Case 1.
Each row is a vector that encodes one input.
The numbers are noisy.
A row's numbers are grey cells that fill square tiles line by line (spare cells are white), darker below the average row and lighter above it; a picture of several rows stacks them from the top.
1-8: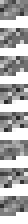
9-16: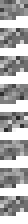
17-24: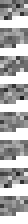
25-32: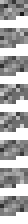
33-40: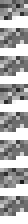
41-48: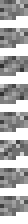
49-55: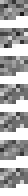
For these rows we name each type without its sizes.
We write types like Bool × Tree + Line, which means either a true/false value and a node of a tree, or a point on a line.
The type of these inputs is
Line.
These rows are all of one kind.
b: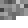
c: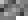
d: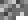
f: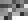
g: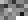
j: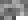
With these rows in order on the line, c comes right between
b and g.
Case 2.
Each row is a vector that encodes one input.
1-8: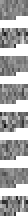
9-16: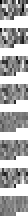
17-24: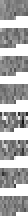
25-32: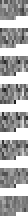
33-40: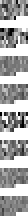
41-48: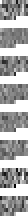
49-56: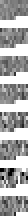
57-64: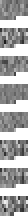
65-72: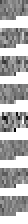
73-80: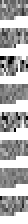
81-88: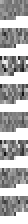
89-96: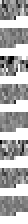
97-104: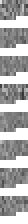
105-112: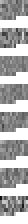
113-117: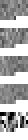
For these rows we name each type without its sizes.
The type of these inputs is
Circle + Unit.
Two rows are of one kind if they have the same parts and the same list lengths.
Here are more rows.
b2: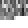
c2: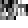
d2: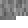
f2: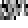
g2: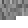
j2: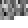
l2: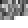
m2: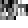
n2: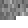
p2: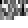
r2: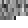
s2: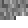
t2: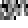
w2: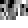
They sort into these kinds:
b2, d2, f2, g2, j2, l2, n2, p2, r2, s2, t2
c2, m2, w2

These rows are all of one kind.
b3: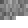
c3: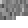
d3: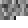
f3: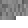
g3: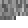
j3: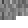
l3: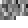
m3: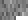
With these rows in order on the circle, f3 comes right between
d3 and m3.
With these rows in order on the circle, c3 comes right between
g3 and l3.
